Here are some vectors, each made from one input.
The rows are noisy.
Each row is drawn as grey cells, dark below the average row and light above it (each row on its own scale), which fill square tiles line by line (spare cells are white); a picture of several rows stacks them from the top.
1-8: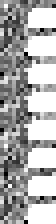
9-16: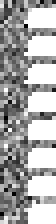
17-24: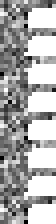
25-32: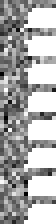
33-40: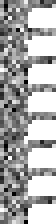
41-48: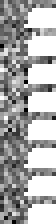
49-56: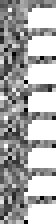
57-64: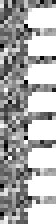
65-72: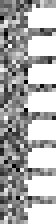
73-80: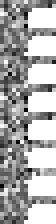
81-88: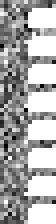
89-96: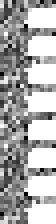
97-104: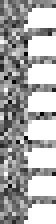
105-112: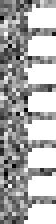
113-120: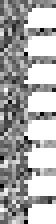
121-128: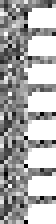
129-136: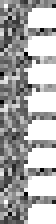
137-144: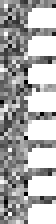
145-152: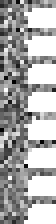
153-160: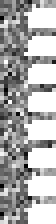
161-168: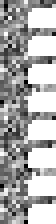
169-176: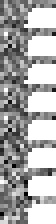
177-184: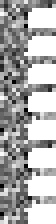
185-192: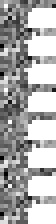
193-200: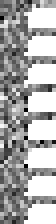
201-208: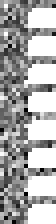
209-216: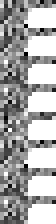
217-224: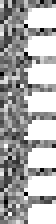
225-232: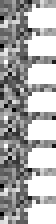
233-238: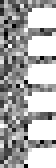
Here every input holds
a node of a 9-node tree.
